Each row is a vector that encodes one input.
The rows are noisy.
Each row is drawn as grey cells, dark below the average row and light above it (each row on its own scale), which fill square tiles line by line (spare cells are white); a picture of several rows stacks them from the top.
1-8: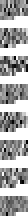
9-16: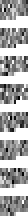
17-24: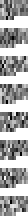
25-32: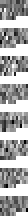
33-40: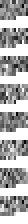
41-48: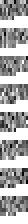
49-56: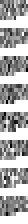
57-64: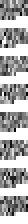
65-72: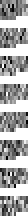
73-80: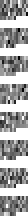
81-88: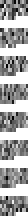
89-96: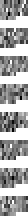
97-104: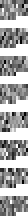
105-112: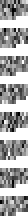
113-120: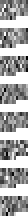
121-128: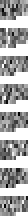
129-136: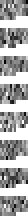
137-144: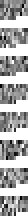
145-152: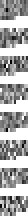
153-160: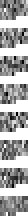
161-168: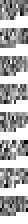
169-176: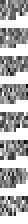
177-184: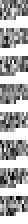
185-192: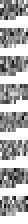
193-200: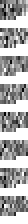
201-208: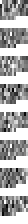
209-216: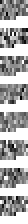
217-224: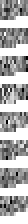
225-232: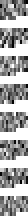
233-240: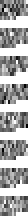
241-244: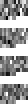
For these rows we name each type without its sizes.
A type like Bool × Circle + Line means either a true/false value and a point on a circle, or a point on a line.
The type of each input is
(Label + Line) × Line.
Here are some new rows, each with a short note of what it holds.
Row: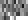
a point on each of two lines
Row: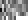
a point on each of two lines
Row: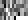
a point on each of two lines
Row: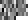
a label and a point on a line
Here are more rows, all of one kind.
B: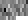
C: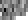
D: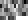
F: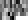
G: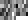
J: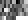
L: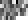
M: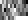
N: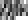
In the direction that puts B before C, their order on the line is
M, G, N, L, F, D, J, B, C.
